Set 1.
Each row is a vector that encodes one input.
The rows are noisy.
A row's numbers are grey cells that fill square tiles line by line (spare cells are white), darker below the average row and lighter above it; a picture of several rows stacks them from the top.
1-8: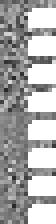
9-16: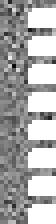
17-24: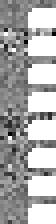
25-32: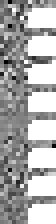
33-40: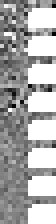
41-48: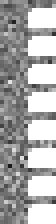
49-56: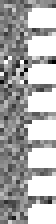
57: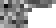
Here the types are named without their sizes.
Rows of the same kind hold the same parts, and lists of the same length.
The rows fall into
2 kinds.
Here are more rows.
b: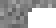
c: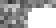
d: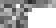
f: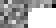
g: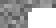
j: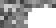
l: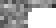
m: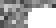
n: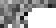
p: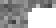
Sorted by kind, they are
b, f, g, l, n, p
c, d, j, m

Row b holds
a point on a circle.
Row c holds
a fixed value.
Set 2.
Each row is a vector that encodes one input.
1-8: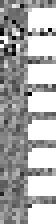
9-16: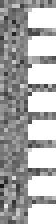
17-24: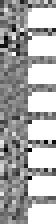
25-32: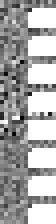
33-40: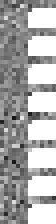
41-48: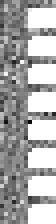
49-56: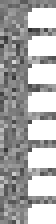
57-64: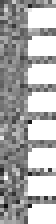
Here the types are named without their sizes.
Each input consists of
three true/false values.
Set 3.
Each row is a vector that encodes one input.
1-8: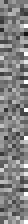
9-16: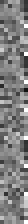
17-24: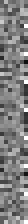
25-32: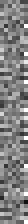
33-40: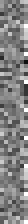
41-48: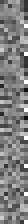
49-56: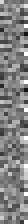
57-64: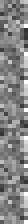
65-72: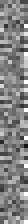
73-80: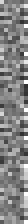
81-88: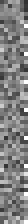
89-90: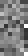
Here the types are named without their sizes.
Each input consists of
three true/false values.
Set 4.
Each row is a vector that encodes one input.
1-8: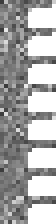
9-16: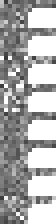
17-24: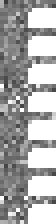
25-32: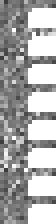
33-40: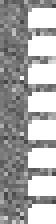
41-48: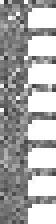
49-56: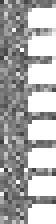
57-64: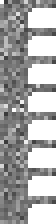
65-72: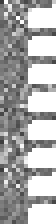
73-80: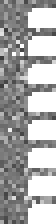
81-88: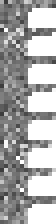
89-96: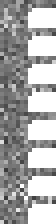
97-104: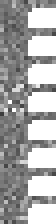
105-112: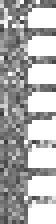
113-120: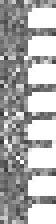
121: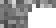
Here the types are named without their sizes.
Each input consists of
a point on a line.
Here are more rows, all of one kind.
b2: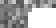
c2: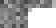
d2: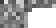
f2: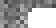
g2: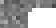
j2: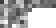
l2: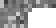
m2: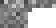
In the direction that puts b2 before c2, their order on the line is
m2, d2, b2, l2, c2, g2, j2, f2.
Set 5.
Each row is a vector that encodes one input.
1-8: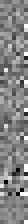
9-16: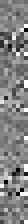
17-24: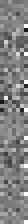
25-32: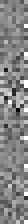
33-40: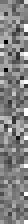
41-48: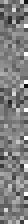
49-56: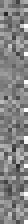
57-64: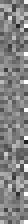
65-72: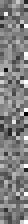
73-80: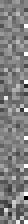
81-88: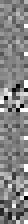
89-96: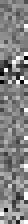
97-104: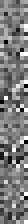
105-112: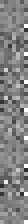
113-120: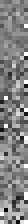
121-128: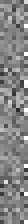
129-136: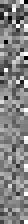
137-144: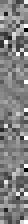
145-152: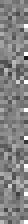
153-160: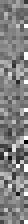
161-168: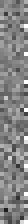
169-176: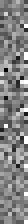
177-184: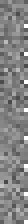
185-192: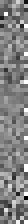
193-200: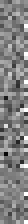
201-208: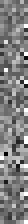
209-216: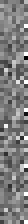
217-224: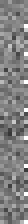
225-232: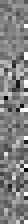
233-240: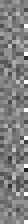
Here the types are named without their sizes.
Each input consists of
a point on a line.
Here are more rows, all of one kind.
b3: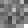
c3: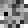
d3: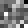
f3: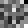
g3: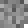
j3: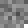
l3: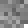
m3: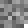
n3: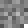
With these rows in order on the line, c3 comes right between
b3 and j3.
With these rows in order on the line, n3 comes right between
g3 and m3.
